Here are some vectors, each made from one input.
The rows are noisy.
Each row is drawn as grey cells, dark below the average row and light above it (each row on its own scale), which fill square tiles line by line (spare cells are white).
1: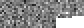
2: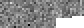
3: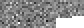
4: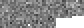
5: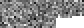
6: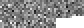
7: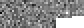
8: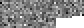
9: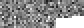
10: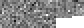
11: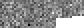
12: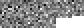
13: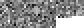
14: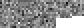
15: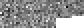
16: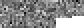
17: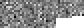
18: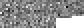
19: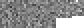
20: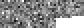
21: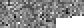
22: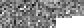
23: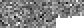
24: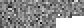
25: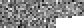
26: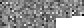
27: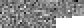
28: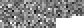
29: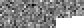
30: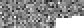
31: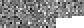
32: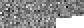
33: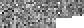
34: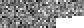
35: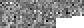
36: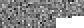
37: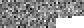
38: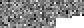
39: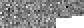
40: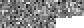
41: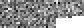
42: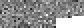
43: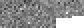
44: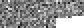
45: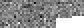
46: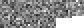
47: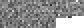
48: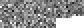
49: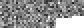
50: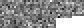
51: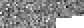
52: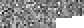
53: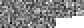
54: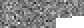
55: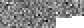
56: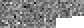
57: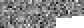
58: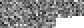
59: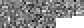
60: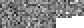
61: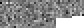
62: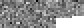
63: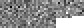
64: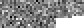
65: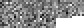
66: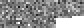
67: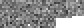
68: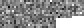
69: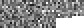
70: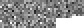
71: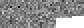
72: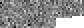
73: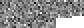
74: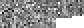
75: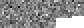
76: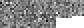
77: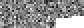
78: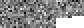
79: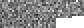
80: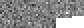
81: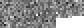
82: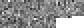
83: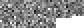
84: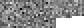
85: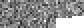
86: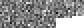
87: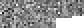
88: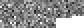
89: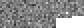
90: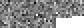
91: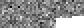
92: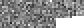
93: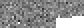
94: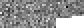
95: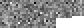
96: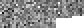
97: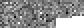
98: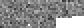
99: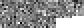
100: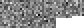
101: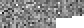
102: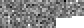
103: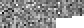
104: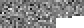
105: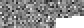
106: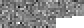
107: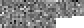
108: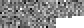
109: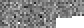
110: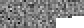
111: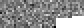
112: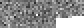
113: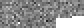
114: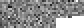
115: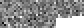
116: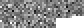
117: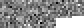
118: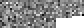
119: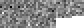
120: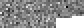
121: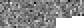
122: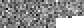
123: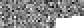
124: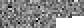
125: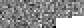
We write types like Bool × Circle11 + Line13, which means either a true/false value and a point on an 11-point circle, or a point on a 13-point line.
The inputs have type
(Bool × Bool × Bool + Label6) × Label6 + Label4.
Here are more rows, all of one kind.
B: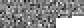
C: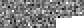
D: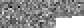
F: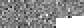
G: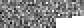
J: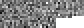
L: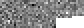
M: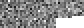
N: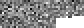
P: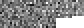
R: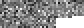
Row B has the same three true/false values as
G, J, L and P.
